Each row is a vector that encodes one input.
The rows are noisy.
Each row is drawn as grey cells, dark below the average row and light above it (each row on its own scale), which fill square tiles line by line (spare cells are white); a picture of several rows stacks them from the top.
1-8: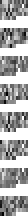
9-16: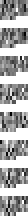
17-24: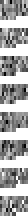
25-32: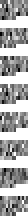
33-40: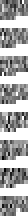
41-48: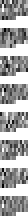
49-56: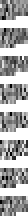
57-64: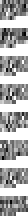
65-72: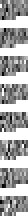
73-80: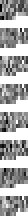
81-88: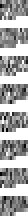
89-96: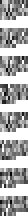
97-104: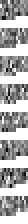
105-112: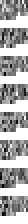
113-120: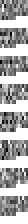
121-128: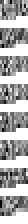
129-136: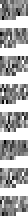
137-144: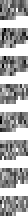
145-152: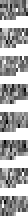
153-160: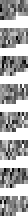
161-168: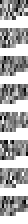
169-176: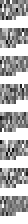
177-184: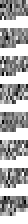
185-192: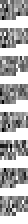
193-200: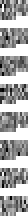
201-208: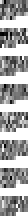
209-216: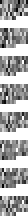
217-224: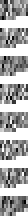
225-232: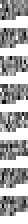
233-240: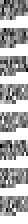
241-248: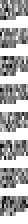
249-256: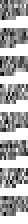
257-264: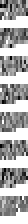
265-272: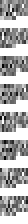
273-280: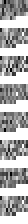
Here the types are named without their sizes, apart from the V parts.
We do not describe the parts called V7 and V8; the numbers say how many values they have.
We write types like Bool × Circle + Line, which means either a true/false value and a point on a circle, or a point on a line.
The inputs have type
(Circle + V8) × Label × V7 + Tree + Unit.
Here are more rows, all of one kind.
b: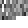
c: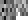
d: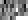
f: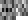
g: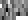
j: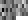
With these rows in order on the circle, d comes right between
c and f.
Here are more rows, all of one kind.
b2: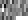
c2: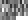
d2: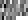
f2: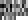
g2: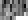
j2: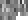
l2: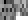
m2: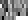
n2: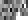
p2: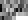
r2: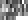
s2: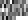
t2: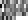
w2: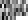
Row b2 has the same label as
c2, g2, r2 and s2.
